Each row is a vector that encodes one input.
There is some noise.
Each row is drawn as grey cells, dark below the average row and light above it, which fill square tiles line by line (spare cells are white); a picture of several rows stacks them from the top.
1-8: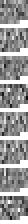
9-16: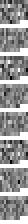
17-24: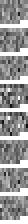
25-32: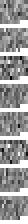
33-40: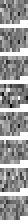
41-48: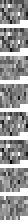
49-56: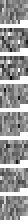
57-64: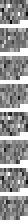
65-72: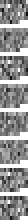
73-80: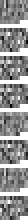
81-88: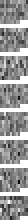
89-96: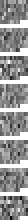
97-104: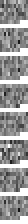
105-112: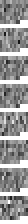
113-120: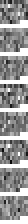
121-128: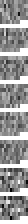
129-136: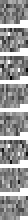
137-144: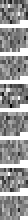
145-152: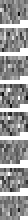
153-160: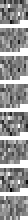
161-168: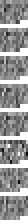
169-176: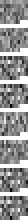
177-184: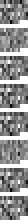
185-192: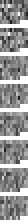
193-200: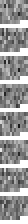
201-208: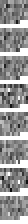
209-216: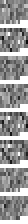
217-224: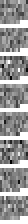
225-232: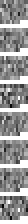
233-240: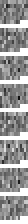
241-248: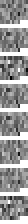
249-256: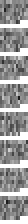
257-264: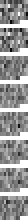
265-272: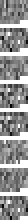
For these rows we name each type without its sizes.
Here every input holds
either a label and a true/false value, or a list of points on a line.
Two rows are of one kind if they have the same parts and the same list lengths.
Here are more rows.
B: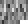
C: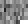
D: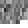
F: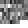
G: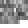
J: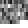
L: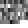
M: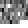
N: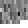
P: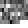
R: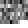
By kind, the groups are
B
C, D
F, J, L, M, P, R
G, N

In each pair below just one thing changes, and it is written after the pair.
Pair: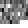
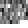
the true/false value
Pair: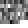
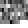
the label
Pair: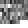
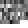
the label
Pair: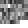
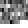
the label
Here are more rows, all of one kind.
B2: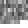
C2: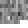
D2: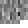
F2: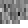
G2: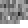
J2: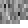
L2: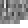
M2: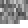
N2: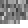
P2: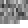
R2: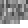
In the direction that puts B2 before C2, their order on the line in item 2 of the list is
N2, F2, M2, P2, J2, B2, R2, G2, C2, D2, L2.
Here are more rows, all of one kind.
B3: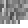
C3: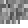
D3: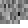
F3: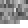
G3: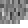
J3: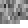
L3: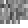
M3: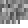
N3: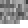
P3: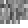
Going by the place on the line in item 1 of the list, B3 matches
C3, L3, M3 and P3.
